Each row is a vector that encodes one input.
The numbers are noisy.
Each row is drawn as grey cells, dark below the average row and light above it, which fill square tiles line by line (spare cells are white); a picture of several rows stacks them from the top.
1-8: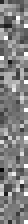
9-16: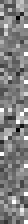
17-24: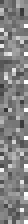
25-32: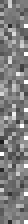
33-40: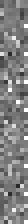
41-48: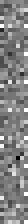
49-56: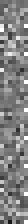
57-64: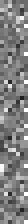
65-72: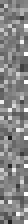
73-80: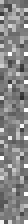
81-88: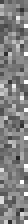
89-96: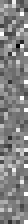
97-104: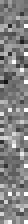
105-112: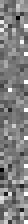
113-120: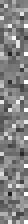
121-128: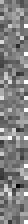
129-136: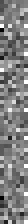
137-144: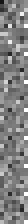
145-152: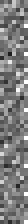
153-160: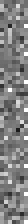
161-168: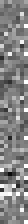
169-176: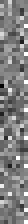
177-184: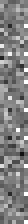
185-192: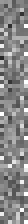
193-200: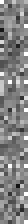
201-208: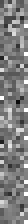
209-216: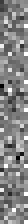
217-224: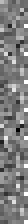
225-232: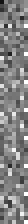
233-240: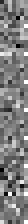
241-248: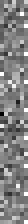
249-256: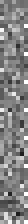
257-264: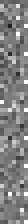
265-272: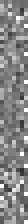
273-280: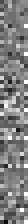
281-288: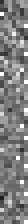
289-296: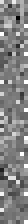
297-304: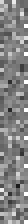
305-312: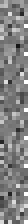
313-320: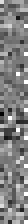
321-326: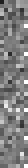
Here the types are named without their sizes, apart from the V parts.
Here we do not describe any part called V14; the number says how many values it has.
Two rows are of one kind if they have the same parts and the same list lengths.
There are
4 kinds of row.
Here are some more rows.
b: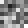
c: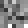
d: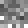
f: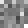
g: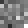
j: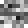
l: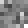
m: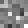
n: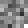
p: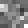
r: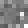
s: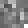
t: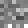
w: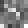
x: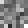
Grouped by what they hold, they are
b, c, d, j, t
f, l, r, s
g, m, n, p, x
w

